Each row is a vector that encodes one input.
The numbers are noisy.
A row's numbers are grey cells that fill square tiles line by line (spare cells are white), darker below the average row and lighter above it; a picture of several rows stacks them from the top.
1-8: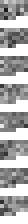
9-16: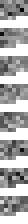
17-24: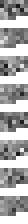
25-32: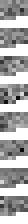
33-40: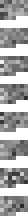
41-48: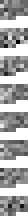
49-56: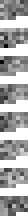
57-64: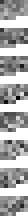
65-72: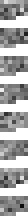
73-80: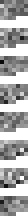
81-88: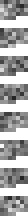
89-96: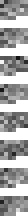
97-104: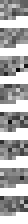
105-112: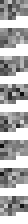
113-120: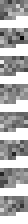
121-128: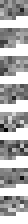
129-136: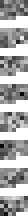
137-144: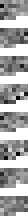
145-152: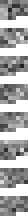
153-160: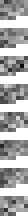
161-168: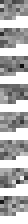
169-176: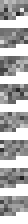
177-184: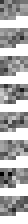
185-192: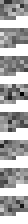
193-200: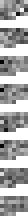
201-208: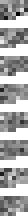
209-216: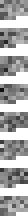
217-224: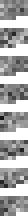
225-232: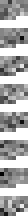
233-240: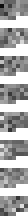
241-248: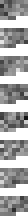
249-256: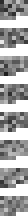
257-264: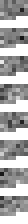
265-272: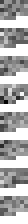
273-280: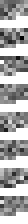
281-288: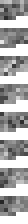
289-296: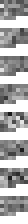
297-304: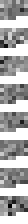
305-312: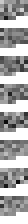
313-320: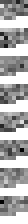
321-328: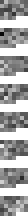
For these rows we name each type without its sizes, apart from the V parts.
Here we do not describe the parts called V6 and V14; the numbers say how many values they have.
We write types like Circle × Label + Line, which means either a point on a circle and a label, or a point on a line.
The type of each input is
Bool × (Line + V14) + V6.
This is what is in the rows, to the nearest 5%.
About 85% of them hold a true/false value, together with either a point on a line, or a value of V14. The rest hold a value of V6.
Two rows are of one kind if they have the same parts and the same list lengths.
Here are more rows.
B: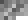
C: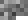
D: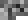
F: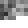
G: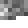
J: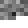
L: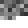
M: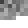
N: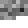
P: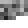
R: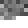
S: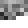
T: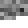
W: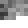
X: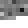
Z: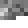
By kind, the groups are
B, C, D, G, J, L, M, N, R, T, X, Z
F, W
P, S

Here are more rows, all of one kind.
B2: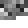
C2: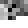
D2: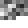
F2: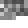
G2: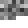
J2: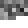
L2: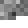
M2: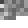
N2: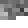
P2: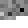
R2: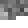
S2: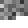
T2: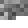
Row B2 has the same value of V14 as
C2, J2, N2 and R2.
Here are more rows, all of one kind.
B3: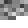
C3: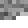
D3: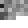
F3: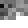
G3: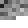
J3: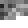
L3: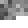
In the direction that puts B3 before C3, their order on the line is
B3, G3, F3, J3, D3, L3, C3.
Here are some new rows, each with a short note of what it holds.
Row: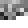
a value of V6
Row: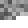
a point on a line and a true/false value
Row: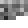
a value of V6
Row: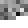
a value of V6
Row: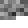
a true/false value and a value of V14
